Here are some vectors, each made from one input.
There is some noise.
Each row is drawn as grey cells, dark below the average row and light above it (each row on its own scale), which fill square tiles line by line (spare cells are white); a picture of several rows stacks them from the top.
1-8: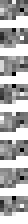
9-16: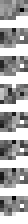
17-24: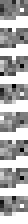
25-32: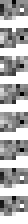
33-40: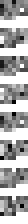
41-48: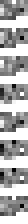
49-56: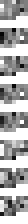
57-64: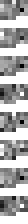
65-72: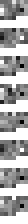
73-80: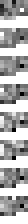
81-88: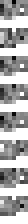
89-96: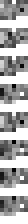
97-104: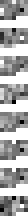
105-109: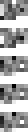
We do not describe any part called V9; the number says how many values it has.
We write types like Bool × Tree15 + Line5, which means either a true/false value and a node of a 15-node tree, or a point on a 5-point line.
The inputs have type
Bool × Line5 + V9.
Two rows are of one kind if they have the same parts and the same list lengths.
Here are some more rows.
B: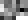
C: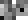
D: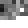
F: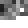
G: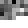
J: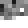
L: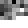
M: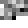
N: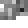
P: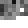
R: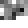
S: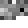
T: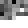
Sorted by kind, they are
B, C, M, N, R, S
D, F, G, J, L, P, T

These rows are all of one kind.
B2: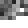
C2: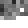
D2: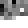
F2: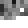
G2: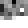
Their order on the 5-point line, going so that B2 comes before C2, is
B2, C2, F2, D2, G2.
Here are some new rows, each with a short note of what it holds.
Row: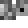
a value of V9
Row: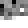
a point on a 5-point line and a true/false value
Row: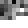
a point on a 5-point line and a true/false value
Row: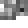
a value of V9
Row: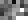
a point on a 5-point line and a true/false value
